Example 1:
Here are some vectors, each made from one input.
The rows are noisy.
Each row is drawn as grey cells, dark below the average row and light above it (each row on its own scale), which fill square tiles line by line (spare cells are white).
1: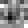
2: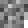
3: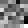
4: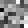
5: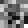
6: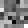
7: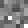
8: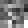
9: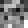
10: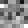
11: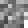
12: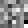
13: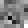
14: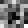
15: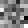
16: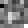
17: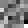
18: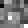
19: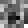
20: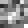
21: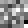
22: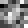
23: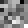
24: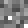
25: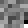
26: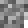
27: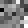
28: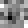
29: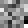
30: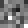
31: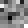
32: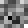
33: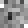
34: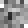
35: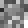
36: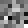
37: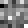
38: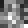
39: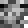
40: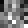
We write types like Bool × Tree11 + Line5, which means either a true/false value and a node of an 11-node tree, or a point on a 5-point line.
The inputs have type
Bool × Line5.
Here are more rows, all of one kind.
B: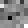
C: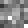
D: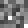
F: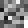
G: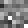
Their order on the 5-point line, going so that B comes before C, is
B, F, D, G, C.
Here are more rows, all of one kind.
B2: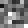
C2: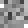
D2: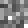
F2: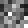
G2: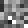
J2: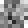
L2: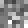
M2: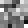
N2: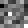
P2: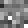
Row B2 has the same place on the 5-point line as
M2, N2 and P2.
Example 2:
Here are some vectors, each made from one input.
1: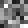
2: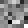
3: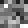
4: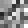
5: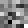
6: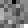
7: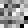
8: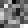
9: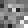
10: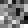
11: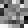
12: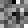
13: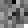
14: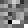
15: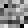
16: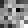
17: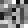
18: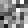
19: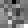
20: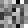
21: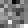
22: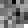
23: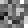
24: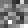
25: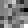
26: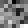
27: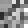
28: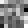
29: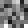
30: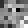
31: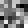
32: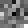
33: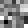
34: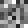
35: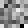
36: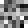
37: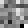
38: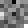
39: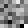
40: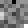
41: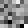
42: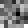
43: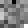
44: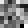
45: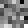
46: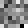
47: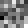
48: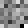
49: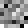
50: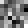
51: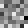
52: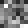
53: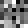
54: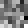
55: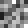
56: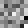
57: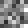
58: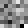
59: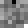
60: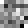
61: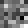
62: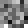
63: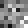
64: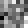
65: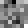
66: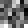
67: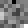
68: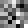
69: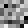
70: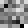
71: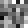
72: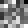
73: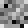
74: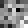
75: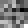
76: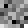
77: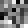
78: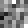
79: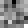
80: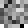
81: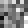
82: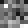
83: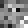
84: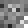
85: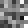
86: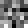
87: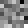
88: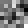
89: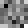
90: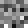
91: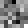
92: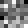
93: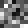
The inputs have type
List2(Line8).
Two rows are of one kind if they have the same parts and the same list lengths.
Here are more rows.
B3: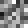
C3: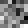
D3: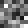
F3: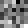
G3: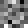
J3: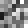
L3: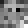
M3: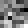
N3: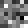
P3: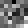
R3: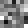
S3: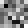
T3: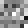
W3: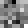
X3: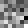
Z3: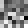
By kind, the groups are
B3, F3, G3, J3, M3, S3, T3, X3, Z3
C3, D3, N3, P3, R3, W3
L3

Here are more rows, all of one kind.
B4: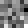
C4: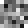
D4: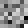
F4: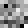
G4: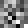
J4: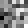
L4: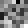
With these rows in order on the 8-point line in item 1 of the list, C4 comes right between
B4 and D4.
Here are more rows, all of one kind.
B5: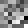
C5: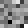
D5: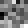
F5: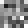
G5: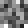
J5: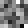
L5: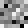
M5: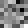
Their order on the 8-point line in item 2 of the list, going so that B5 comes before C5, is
B5, C5, L5, J5, G5, D5, M5, F5.
